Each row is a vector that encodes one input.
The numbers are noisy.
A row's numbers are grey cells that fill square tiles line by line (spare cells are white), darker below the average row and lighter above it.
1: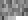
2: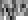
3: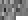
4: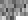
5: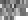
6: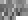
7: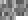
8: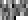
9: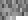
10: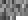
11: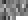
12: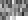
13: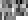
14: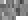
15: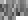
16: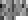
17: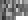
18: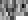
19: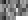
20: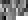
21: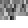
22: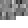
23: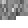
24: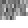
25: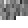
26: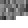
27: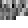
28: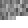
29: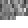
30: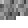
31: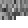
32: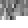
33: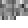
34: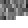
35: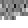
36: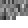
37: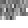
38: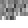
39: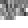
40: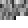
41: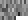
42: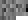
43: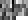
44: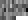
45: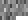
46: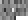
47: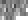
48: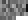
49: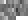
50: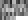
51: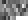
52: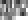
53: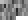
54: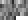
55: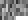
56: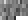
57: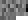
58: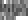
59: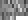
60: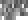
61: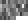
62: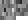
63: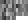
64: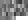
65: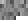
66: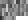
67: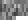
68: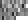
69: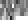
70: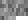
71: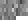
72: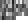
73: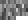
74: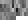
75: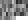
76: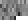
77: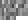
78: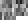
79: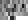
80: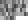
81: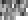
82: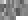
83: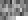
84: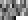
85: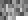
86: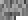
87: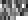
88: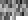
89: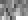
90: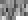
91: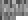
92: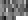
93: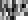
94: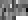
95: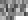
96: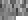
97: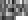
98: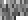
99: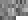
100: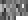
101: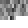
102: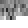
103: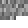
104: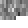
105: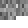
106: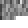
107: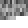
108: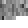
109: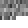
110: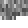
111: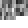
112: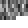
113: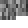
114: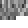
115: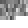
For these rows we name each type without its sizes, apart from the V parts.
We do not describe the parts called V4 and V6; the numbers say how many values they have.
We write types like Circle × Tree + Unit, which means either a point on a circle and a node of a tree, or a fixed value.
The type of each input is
Bool × Circle + V4 × V6.
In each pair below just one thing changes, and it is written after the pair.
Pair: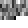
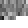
the value of V4
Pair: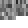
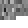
the value of V6
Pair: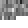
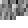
the value of V4
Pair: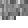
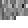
the value of V4
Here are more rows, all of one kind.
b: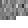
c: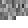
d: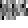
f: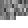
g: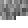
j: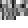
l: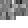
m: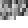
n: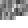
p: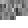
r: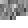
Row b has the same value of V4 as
c and l.
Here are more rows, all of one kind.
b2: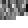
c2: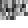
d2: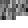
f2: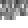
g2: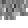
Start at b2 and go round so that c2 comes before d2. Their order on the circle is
b2, f2, g2, c2, d2.
